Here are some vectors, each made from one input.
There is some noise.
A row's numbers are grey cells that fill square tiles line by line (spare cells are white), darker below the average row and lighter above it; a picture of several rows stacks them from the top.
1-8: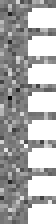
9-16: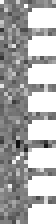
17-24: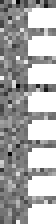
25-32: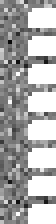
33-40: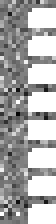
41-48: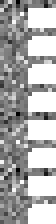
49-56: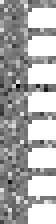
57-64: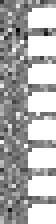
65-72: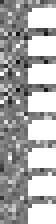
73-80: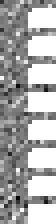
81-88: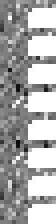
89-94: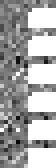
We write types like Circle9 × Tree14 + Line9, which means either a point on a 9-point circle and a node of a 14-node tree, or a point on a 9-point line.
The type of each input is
(Bool × Bool × Bool + Unit) × Line5 + Line6.
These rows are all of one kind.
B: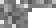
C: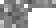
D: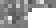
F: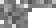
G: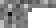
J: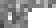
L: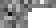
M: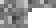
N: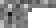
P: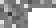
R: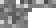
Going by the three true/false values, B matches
C, F, P and R.
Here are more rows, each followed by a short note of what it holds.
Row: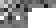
a point on a 6-point line
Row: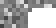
a point on a 5-point line and three true/false values
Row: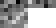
a point on a 6-point line
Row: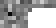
a point on a 5-point line and three true/false values
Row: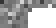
a point on a 5-point line
